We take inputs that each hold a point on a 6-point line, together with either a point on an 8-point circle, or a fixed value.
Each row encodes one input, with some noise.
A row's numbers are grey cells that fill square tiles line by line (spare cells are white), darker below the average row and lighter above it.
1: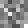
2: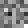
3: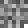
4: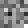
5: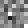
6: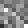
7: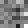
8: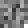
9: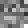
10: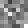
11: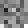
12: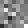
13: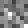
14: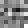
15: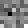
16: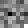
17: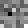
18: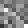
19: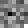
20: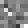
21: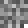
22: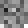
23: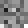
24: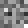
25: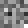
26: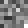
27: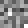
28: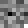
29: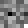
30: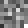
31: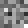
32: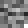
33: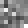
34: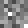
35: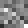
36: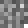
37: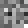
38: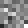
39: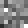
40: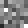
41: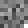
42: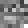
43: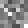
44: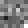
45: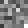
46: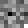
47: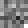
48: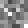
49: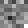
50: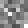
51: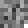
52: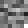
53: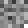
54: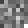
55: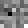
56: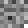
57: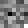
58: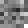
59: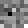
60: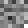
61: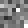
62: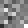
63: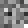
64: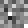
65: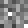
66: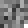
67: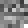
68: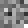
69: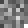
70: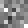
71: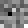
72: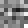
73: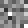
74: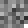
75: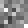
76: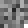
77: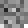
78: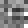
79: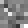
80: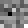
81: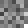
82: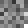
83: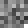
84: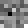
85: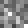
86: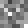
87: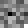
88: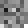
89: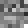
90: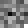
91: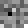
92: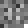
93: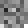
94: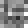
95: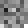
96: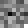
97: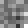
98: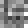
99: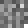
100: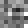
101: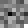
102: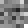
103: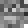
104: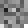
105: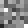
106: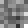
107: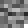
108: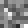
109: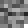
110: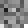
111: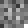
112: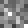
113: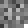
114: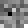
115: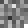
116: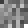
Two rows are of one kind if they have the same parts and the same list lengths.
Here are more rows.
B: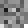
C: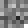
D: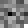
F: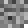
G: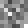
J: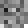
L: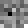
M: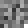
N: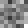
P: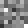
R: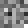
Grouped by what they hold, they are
B, D, J, L, R
C, F, G, M, N, P

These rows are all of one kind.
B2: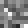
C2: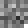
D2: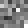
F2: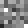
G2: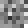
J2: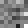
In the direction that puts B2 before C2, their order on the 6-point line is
F2, B2, J2, G2, C2, D2.
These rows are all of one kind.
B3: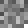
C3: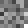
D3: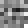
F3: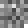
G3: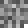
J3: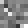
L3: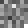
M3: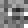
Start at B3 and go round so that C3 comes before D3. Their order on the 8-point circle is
B3, C3, D3, M3, J3, F3, L3, G3.
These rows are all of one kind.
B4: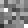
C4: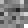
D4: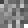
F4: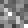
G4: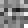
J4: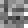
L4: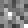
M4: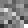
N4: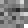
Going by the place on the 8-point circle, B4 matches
C4, G4 and N4.
